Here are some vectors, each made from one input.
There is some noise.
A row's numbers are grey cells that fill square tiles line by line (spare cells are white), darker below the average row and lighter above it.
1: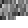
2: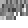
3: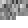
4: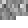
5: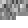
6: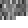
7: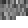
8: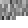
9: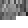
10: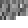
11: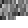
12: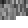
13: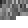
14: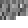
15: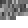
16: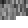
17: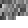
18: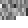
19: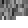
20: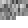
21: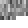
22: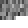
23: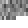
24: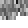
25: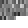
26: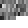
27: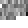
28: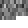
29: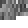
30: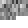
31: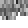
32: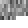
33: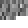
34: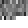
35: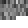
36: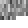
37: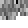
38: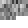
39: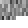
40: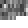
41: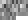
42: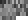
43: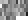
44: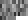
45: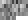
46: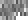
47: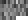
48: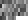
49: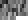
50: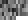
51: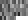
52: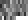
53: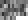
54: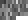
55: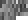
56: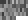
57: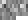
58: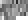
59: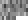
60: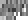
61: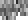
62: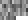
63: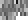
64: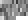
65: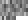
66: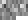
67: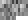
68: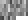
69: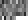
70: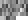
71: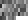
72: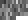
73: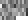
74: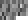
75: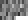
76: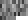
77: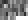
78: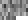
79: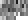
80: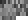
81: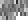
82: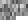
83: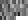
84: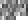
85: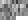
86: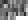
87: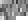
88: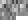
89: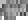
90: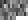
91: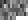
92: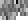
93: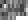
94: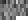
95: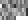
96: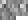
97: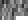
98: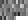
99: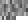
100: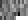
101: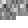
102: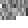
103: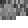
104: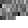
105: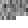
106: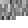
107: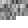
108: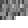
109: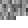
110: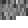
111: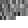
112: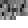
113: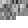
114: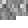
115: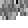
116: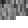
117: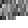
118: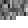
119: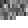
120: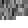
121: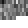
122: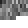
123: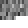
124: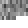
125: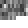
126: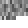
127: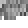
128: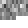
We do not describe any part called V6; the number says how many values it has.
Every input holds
a point on a 9-point circle, together with either a point on an 8-point line, or a value of V6.
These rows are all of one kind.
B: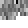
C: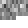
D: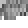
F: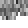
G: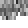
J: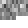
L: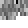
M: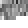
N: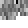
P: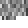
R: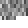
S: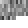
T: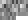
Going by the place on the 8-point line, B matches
L, M, N and S.
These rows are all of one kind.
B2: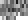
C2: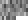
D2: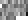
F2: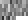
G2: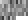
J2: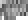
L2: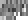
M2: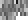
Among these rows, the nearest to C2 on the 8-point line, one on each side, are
B2 and G2.
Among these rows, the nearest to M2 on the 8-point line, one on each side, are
G2 and J2.
